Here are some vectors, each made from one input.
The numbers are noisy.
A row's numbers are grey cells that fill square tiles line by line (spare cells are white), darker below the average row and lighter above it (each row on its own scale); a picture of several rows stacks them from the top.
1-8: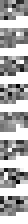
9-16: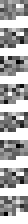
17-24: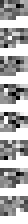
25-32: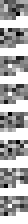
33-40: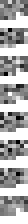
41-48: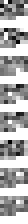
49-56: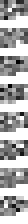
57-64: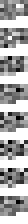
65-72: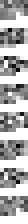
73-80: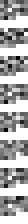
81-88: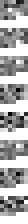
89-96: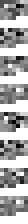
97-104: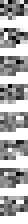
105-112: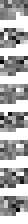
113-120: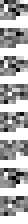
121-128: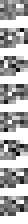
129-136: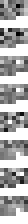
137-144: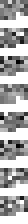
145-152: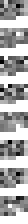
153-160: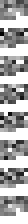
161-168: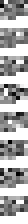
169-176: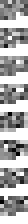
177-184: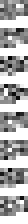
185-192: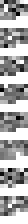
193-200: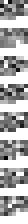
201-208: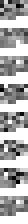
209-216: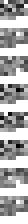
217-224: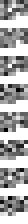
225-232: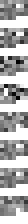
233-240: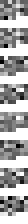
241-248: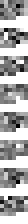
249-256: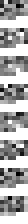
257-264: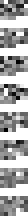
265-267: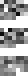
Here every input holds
either a point on a 15-point line, or a node of a 17-node tree.
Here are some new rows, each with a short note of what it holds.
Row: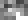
a point on a 15-point line
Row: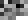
a node of a 17-node tree
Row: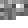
a point on a 15-point line
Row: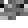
a node of a 17-node tree
